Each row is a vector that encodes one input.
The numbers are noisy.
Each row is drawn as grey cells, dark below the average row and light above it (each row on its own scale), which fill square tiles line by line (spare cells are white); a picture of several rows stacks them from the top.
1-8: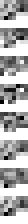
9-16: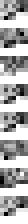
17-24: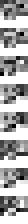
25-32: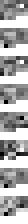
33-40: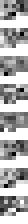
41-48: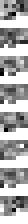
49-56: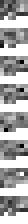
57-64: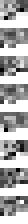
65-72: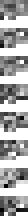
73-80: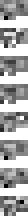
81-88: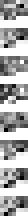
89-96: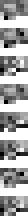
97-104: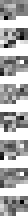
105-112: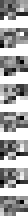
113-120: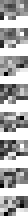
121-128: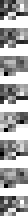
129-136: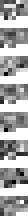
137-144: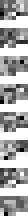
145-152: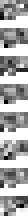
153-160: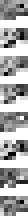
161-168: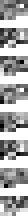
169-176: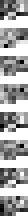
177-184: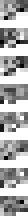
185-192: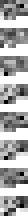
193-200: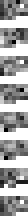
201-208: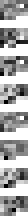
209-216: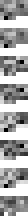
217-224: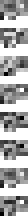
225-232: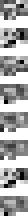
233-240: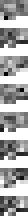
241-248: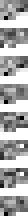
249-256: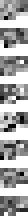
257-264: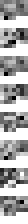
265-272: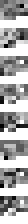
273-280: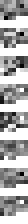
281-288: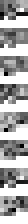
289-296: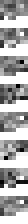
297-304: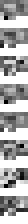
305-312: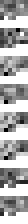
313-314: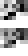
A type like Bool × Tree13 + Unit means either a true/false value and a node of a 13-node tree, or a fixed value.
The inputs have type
Bool × Bool × Bool.
